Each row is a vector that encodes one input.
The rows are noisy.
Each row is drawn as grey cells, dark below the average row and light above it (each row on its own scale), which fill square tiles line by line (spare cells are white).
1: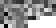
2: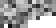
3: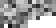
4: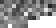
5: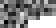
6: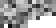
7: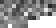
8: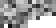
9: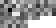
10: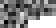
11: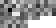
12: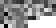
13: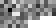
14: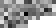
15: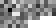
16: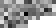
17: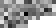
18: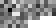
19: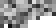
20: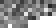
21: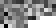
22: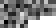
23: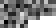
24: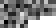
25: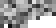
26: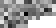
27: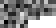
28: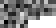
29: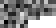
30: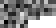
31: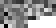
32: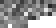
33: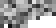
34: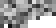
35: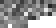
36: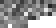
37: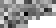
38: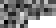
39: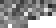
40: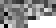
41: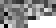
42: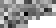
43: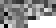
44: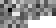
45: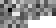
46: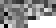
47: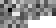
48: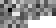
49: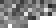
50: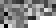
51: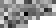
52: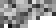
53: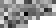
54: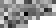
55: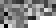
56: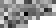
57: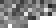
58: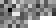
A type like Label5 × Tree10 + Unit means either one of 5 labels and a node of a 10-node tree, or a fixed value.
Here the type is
Circle6.
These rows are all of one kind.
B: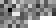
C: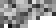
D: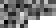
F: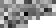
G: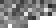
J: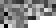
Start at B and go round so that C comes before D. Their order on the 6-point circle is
B, C, F, D, G, J.
